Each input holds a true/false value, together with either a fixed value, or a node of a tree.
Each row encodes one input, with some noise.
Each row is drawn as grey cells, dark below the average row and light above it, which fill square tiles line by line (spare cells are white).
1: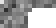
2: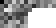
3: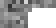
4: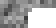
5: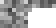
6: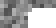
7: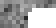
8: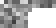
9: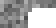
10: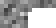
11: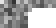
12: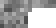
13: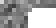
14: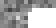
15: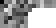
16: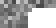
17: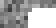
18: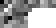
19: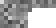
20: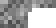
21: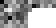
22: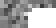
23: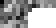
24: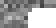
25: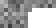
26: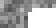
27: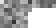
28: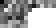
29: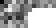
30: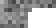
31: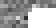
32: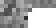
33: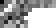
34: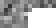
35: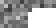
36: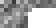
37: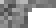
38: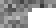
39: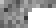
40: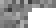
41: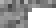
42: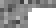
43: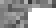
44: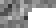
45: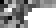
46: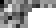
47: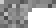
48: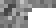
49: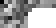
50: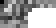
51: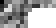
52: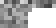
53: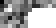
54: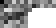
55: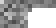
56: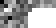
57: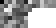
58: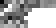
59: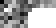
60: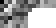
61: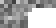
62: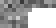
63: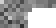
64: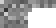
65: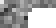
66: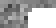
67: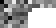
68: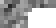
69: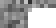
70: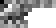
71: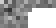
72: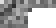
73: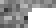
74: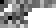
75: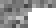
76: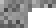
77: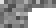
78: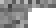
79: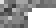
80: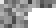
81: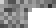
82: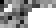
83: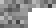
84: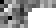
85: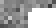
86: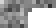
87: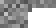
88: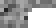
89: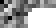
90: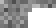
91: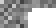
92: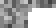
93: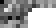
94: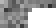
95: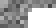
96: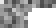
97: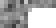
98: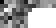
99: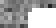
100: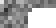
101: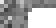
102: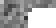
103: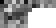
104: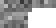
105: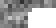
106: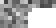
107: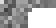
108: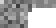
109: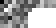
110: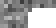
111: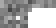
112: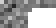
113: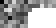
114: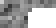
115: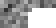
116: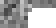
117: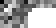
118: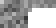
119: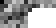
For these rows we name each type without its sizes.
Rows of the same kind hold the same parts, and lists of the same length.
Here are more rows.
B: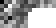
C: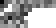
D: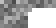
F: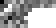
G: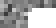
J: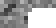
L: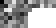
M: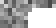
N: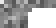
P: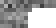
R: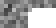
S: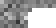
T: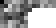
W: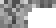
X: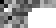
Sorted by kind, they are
B, D, G, J, L, N, P, R, S, T, X
C, F, M, W

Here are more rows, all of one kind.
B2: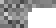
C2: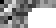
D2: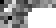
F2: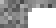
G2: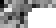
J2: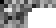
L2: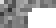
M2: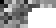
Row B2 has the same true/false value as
F2 and L2.
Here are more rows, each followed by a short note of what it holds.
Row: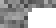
a node of a tree and a true/false value
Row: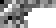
a true/false value
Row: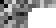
a node of a tree and a true/false value
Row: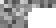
a true/false value
